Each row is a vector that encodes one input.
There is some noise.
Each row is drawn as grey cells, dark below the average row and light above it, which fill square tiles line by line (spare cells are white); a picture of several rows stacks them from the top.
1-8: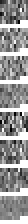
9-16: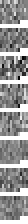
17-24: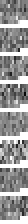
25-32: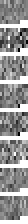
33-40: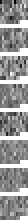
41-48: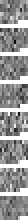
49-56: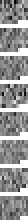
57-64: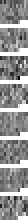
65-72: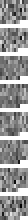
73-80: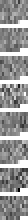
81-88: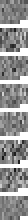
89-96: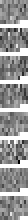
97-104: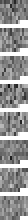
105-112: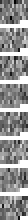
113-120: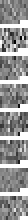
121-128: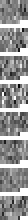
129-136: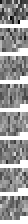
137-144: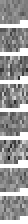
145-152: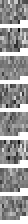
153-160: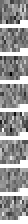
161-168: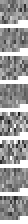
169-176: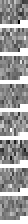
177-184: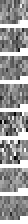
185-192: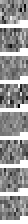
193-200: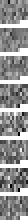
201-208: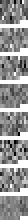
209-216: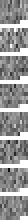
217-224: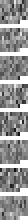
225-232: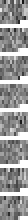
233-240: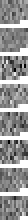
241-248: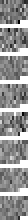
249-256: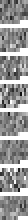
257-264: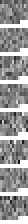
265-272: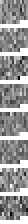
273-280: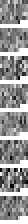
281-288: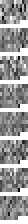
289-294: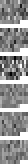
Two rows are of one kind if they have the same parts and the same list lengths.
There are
2 kinds of row.
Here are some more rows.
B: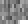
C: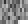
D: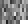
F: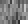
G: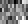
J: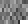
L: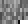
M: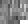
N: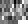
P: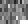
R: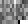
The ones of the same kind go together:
B, C, F, G, J, M, N
D, L, P, R

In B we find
one of 9 labels and a point on an 11-point line.
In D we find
a point on each of two 11-point lines.
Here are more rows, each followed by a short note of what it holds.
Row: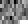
one of 9 labels and a point on an 11-point line
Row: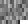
a point on each of two 11-point lines
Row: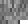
a point on each of two 11-point lines
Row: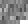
a point on each of two 11-point lines
